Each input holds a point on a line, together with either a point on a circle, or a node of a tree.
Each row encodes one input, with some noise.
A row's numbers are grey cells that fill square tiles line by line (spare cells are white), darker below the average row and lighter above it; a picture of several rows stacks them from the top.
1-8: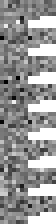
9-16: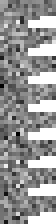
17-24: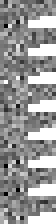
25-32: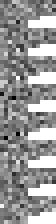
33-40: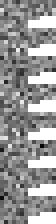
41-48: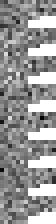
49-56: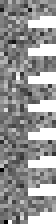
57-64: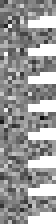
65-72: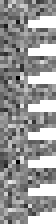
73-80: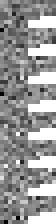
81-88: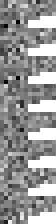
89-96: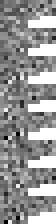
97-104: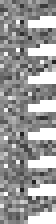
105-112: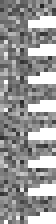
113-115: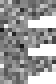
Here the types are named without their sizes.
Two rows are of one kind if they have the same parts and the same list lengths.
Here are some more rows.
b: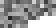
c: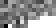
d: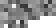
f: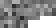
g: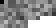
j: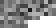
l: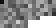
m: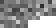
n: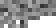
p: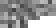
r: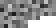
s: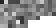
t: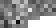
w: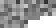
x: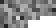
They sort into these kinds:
b, d, n, p, s, w
c, f, g, j, l, m, r, t, x

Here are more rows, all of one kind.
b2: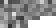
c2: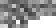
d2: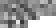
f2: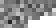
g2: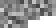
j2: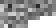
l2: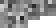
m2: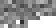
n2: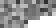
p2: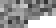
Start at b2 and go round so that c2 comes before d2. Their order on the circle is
b2, f2, p2, n2, m2, g2, j2, l2, c2, d2.
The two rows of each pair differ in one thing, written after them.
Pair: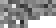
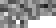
the place on the line
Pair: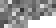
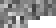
the place on the line
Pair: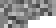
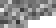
the place on the line
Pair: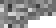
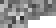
the place on the line
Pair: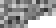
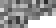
the place on the circle
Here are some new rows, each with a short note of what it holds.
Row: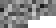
a point on a line and a node of a tree
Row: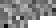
a point on a line and a node of a tree
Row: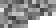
a point on a circle and a point on a line
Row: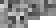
a point on a circle and a point on a line
